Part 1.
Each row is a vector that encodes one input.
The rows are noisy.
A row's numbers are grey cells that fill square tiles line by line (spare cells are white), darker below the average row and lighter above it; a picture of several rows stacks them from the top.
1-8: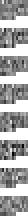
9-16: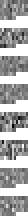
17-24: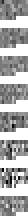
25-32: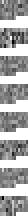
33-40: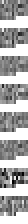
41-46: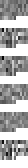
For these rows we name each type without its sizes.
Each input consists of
a point on a circle.
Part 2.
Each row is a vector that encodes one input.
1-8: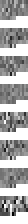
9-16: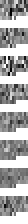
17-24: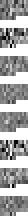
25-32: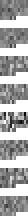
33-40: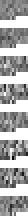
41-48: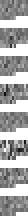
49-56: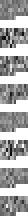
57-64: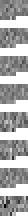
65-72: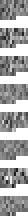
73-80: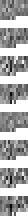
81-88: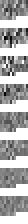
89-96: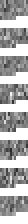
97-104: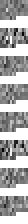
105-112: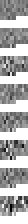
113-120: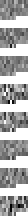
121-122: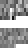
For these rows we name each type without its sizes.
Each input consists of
a point on a circle.
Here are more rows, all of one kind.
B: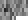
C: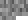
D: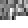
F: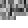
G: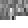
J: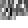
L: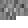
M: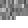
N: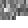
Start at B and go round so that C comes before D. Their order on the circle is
B, L, N, F, C, M, J, G, D.
